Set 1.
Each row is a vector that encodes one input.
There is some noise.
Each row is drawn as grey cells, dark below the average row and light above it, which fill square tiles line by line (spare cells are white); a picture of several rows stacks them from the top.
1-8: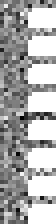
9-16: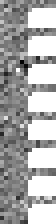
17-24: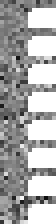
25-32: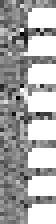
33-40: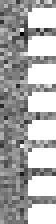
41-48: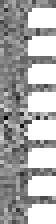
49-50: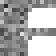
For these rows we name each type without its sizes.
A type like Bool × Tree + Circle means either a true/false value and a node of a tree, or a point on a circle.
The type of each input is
Line.
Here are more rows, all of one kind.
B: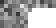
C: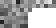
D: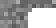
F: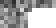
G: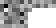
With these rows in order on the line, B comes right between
C and D.
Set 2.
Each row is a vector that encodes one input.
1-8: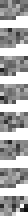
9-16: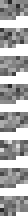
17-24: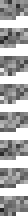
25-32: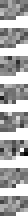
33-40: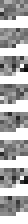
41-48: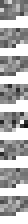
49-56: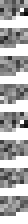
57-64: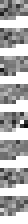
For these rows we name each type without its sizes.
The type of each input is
Bool × Bool × Bool + Unit.
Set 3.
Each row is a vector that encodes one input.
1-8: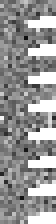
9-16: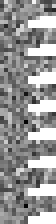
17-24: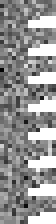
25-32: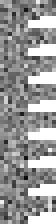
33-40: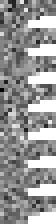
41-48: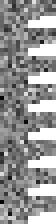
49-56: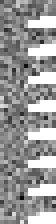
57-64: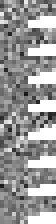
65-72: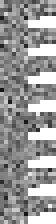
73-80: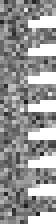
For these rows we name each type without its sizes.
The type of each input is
Tree.
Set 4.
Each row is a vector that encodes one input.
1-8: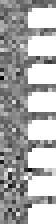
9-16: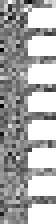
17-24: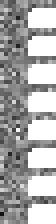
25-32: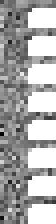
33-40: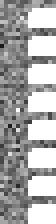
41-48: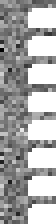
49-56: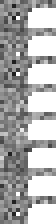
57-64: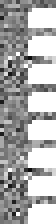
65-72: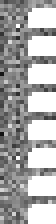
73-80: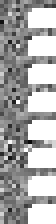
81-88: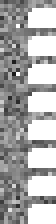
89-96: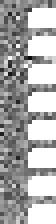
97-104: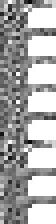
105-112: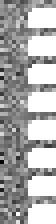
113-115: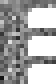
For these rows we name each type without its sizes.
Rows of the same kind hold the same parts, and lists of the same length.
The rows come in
2 kinds.
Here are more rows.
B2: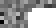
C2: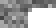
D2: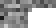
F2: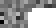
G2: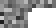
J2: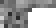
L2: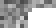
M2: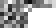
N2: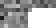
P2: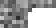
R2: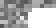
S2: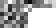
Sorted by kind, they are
B2, C2, D2, F2, G2, J2, L2, N2, P2, R2
M2, S2

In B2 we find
a point on a circle.
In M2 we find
a fixed value.
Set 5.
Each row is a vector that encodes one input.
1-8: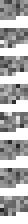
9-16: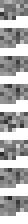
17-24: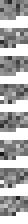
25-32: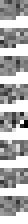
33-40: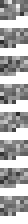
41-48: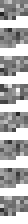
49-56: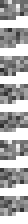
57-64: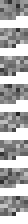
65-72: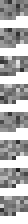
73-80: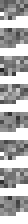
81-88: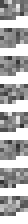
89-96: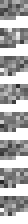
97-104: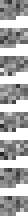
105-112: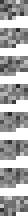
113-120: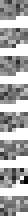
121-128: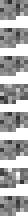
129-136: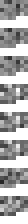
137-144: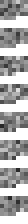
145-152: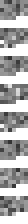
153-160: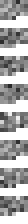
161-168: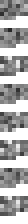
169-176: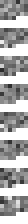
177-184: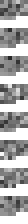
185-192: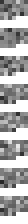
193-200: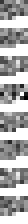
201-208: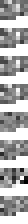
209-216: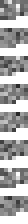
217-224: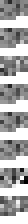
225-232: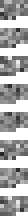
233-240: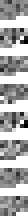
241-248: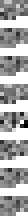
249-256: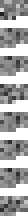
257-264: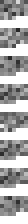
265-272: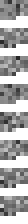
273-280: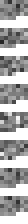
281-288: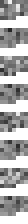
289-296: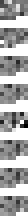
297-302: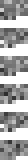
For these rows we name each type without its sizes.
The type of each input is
Bool × Bool × Bool + Unit.
